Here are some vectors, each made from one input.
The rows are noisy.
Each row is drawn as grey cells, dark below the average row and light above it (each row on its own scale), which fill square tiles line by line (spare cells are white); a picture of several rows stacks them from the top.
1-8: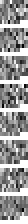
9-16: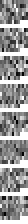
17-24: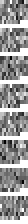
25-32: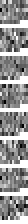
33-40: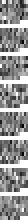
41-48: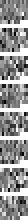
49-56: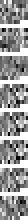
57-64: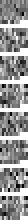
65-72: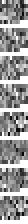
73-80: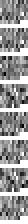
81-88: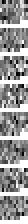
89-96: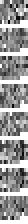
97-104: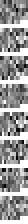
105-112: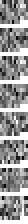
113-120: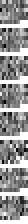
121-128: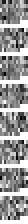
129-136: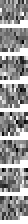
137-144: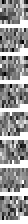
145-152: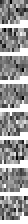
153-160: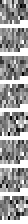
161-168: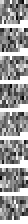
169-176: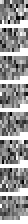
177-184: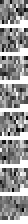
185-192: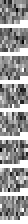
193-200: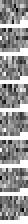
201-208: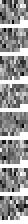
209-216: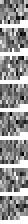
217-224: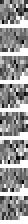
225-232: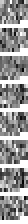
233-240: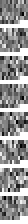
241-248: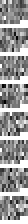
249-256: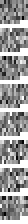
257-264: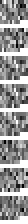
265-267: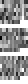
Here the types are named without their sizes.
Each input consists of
four true/false values.
